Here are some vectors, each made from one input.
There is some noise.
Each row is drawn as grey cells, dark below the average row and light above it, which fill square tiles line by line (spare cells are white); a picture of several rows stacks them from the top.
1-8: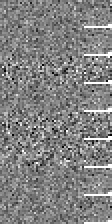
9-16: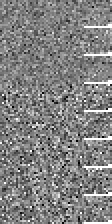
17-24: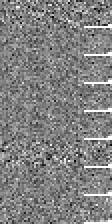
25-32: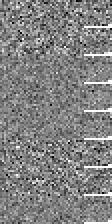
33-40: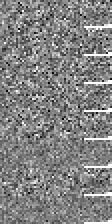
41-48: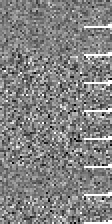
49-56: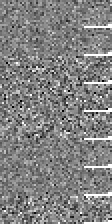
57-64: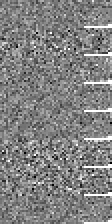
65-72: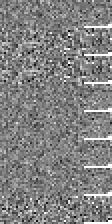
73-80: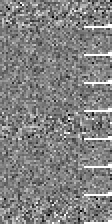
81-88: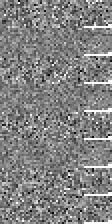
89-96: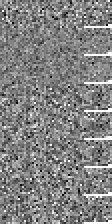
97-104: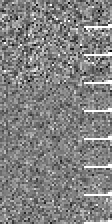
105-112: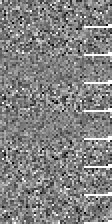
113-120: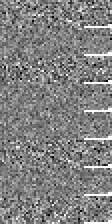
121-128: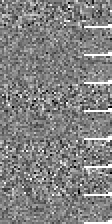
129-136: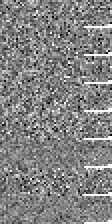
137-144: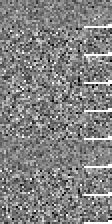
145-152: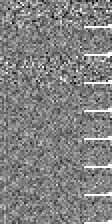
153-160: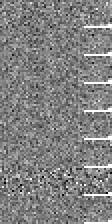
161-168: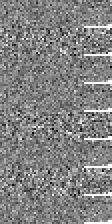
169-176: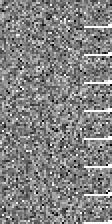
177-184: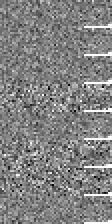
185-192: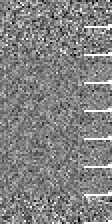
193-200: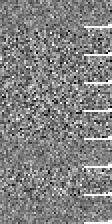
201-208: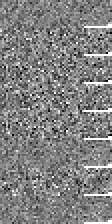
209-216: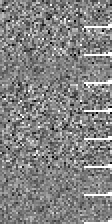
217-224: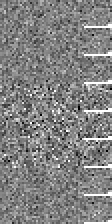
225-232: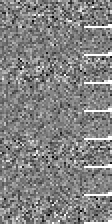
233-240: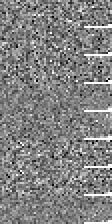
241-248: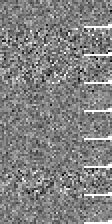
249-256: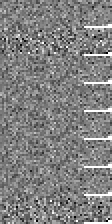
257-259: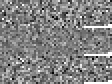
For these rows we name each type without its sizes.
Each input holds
either five true/false values, or a list of points on a line.
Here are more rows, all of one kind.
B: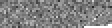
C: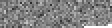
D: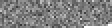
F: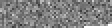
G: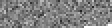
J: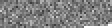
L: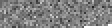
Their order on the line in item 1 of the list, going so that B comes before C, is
L, B, F, D, J, G, C.
